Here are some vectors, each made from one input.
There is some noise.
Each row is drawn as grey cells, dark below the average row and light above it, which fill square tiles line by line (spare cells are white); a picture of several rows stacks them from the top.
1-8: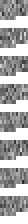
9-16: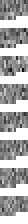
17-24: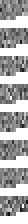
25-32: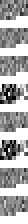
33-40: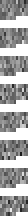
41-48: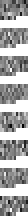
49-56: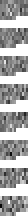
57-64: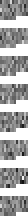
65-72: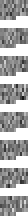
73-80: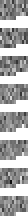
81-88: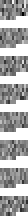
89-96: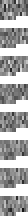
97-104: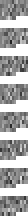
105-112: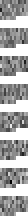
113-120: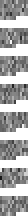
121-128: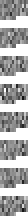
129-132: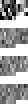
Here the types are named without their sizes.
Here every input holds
a list of points on a line.
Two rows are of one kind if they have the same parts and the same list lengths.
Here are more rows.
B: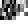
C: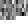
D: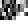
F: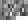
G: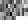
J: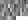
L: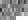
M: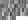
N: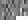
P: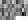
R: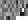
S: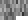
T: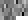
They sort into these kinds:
B, D
C, F, P, R, S, T
G, J, L, M, N

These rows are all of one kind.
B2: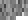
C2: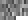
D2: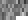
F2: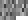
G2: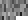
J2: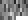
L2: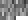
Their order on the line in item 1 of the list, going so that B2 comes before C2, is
G2, J2, B2, D2, L2, F2, C2.
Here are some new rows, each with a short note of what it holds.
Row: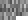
a list of two items
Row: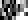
the empty list
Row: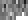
a list of two items
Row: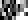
the empty list
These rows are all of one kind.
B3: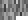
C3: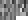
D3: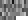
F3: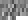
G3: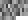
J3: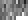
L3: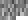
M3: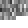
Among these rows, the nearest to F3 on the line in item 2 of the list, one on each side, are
D3 and M3.
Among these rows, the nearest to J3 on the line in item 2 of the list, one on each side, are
C3 and L3.
